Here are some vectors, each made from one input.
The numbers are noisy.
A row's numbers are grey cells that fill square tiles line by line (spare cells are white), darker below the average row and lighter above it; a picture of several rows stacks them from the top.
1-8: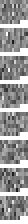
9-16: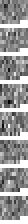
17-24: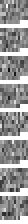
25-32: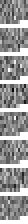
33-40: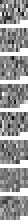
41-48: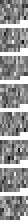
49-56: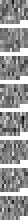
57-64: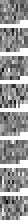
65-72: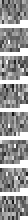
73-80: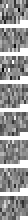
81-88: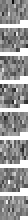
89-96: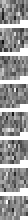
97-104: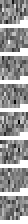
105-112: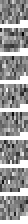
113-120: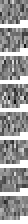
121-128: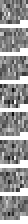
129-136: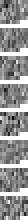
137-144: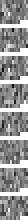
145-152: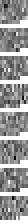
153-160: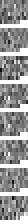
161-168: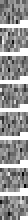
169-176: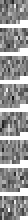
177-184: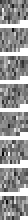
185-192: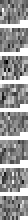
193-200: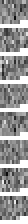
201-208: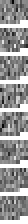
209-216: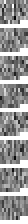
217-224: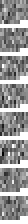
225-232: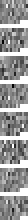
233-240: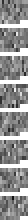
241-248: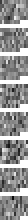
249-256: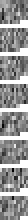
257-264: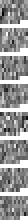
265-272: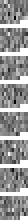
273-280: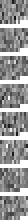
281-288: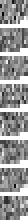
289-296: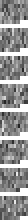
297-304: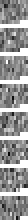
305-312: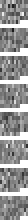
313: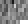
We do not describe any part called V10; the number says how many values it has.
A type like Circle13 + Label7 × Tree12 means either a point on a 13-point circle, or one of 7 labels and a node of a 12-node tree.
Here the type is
(Bool × Bool × Bool × Bool + V10) × Line13.
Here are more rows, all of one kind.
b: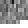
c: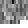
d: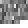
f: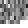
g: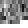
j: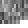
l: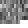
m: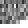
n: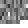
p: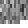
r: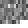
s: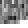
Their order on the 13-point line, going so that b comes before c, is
d, m, r, b, f, n, l, p, g, c, j, s.
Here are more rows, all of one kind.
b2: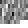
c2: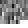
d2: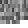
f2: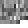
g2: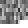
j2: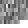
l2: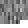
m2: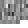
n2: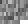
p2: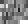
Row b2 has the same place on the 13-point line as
c2, j2, n2 and p2.
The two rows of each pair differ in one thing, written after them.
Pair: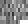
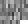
the place on the 13-point line
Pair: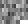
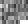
the value of V10
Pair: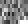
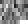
the place on the 13-point line
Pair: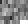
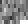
the place on the 13-point line
